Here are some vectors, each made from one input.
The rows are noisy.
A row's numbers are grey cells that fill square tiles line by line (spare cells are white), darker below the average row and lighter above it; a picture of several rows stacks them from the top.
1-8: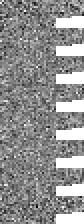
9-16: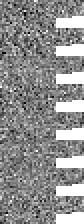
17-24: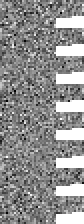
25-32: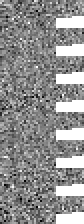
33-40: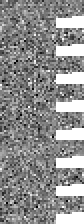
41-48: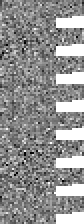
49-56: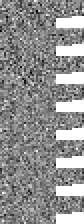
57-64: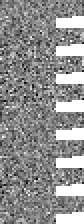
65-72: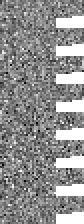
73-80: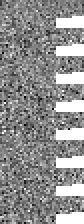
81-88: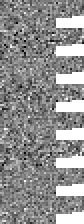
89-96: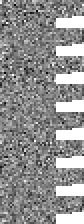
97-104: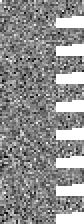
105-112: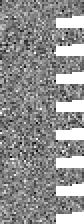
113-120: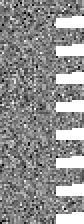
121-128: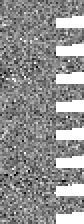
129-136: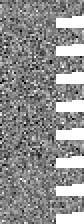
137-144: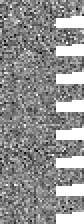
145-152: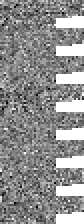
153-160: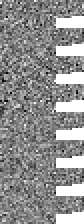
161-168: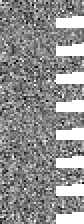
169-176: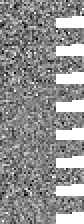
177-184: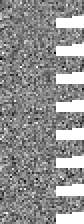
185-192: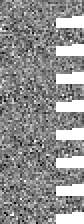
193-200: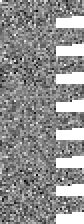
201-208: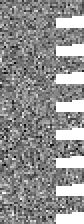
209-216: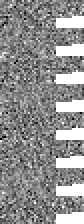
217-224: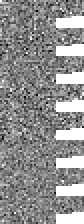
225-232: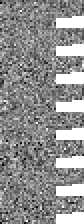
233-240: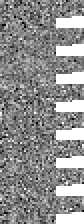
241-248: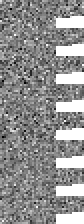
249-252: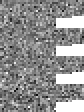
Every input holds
a point on an 11-point line and a node of a 13-node tree, together with either a point on a 16-point circle, or a fixed value.
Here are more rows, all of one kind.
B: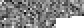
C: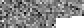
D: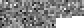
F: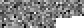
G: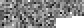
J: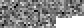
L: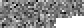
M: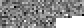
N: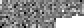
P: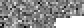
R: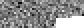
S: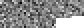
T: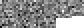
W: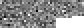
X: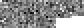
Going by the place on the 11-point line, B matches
F, G, L and M.
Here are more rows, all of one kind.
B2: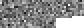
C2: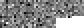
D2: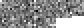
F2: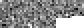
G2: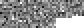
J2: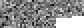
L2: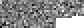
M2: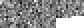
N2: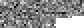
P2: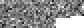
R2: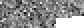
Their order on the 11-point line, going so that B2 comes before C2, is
P2, L2, G2, N2, M2, D2, R2, B2, F2, J2, C2.
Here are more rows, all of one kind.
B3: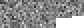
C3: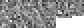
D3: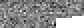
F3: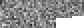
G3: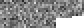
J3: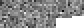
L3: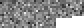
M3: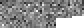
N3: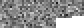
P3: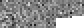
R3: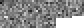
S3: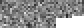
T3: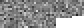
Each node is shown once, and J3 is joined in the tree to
S3.
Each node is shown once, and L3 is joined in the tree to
C3 and R3.
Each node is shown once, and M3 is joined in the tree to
N3.
